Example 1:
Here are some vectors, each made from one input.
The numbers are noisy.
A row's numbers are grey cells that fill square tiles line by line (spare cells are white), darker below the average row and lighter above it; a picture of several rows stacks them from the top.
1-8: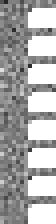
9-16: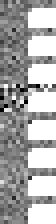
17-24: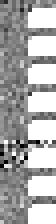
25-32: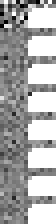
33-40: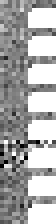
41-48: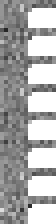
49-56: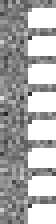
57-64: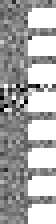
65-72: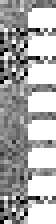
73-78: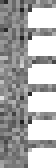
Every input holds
a list of up to two points on a 5-point line.
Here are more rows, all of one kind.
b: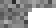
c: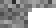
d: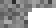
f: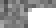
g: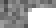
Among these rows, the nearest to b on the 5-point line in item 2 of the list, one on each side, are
c and d.
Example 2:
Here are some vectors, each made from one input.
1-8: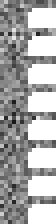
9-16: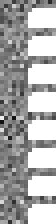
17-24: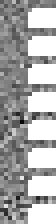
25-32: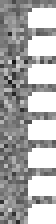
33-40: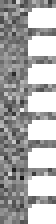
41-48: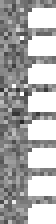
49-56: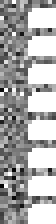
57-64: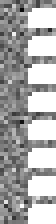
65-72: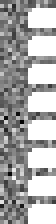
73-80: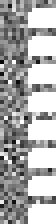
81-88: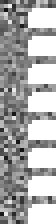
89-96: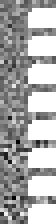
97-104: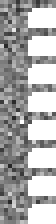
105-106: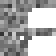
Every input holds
either a point on a 13-point line, or a node of a 7-node tree.
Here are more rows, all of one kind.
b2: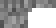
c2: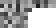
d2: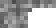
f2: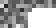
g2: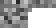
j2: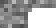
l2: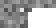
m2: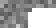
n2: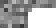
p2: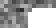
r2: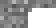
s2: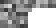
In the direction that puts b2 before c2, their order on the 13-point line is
s2, g2, j2, n2, r2, b2, l2, m2, f2, d2, c2, p2.
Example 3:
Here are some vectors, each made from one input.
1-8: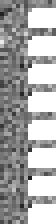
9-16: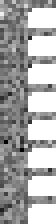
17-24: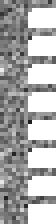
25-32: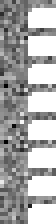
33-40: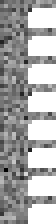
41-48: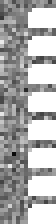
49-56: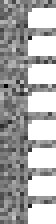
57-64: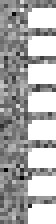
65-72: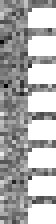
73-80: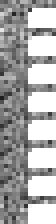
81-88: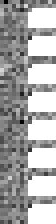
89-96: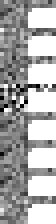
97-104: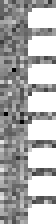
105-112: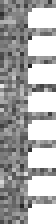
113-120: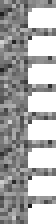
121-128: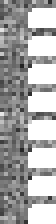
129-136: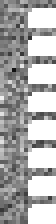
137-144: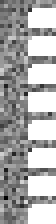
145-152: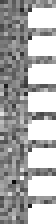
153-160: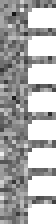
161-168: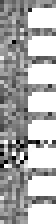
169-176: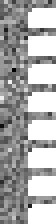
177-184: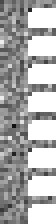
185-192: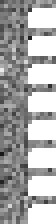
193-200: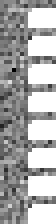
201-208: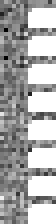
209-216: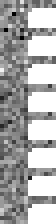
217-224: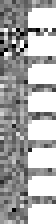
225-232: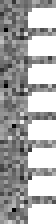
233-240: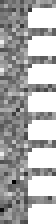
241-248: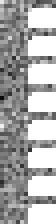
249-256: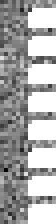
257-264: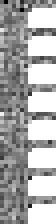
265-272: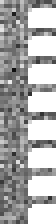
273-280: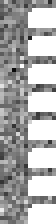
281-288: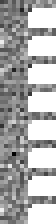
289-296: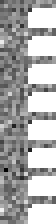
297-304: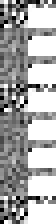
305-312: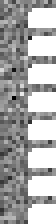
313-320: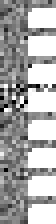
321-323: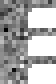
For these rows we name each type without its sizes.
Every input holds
a list of points on a circle.
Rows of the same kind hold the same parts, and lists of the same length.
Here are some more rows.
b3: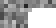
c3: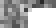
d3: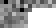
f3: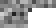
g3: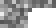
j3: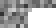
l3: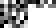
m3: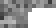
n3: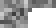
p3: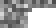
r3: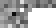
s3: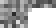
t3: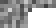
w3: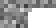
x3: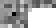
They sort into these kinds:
b3, c3, j3, m3, r3, s3, w3, x3
d3, f3, g3, n3, p3, t3
l3

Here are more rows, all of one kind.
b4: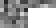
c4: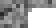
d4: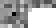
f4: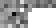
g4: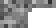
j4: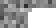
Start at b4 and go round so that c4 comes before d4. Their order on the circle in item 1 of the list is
b4, c4, g4, j4, f4, d4.
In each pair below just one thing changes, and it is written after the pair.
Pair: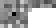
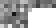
the place on the circle in item 2 of the list
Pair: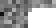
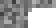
the place on the circle in item 2 of the list
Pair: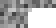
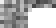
the place on the circle in item 1 of the list
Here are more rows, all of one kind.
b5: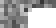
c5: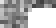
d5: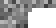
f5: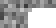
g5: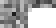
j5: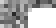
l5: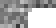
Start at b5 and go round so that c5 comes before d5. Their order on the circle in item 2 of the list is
b5, c5, l5, d5, j5, g5, f5.
